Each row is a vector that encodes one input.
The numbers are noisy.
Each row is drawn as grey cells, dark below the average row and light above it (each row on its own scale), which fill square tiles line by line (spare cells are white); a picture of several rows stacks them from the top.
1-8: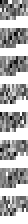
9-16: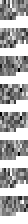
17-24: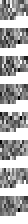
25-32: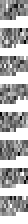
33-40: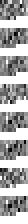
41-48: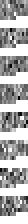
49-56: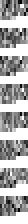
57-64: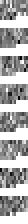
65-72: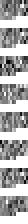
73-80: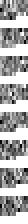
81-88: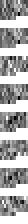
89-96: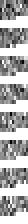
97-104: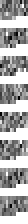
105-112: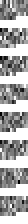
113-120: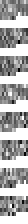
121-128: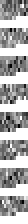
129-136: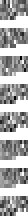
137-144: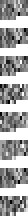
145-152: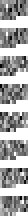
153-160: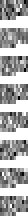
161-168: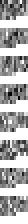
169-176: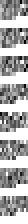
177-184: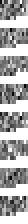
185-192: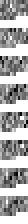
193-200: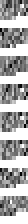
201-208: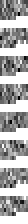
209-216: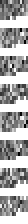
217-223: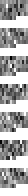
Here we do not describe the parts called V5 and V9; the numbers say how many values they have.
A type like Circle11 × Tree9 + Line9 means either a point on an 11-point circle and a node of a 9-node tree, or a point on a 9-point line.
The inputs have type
((Bool × Bool × Bool + Unit) × V9 + Line7) × V5.
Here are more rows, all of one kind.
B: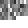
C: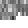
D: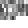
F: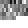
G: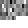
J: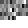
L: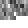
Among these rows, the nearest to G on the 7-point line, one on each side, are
D and F.
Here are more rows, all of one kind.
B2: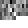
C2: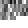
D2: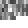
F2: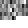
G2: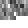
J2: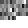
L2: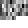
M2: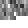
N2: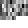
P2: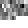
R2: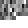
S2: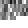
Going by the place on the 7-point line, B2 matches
D2, G2 and M2.
